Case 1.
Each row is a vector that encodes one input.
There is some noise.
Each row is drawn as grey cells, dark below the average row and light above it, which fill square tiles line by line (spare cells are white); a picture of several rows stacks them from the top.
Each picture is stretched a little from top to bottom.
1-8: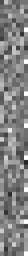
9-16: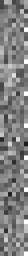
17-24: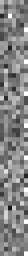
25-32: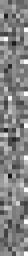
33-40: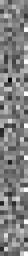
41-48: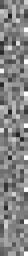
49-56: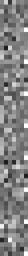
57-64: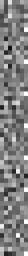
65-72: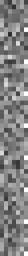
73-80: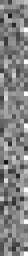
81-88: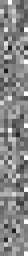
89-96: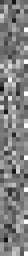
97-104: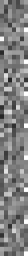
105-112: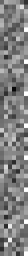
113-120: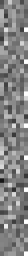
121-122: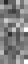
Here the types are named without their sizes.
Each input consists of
three labels.
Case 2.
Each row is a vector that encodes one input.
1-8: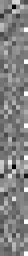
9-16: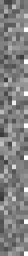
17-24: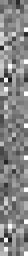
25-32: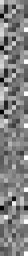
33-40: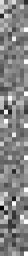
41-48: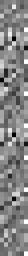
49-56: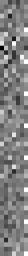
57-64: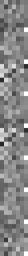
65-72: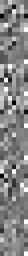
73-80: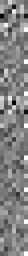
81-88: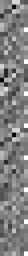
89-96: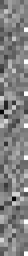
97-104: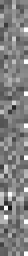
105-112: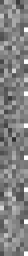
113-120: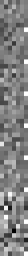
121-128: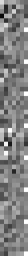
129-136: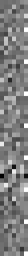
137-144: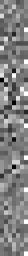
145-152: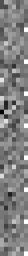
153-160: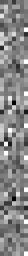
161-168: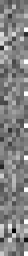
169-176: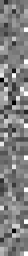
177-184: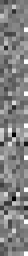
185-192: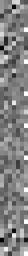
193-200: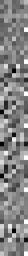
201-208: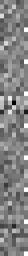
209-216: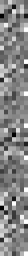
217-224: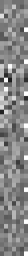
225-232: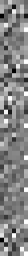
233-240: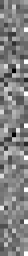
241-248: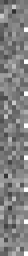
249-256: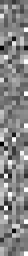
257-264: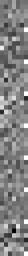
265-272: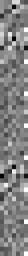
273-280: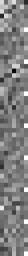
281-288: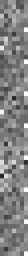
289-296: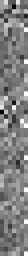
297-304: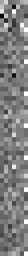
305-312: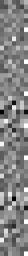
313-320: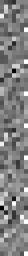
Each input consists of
either one of 8 labels, or two labels (each one of 12).
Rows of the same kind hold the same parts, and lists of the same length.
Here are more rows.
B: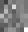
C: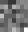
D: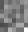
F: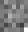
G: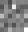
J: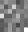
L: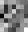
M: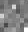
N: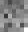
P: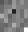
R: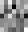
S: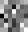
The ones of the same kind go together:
B, C, D, F, G, J, M, N, P
L, R, S

